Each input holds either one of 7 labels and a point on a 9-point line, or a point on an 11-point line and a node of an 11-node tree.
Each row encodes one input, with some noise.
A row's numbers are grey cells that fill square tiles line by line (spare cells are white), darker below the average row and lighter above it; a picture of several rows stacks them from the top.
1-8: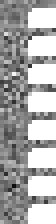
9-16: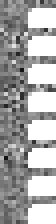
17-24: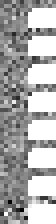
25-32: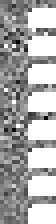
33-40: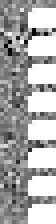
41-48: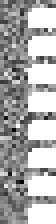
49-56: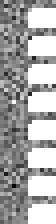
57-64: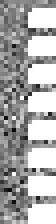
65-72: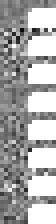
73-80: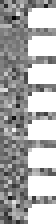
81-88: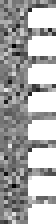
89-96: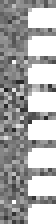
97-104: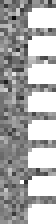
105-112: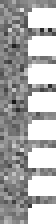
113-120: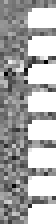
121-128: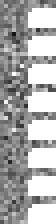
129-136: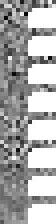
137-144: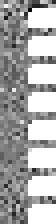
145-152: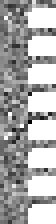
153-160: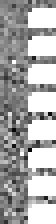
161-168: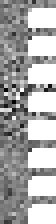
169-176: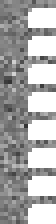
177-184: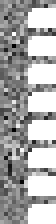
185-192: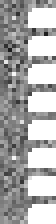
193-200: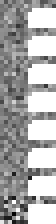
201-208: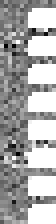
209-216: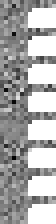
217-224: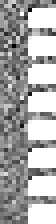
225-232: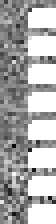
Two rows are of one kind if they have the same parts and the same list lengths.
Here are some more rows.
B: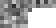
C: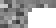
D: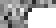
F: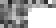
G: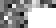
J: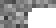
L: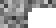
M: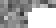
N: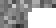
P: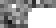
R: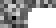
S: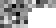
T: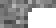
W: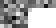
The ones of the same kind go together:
B, F, M, S, W
C, D, G, J, L, N, P, R, T

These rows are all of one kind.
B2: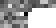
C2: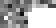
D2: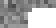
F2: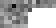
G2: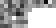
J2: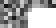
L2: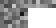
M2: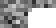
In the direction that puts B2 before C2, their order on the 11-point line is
B2, M2, L2, G2, D2, J2, F2, C2.
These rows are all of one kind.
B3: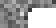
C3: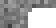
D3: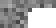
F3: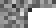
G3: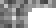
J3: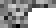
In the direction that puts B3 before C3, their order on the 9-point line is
G3, D3, B3, C3, J3, F3.
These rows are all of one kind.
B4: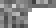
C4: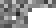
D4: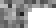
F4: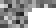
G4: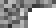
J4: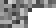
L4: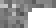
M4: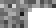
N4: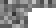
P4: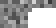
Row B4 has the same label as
D4, F4, L4 and M4.
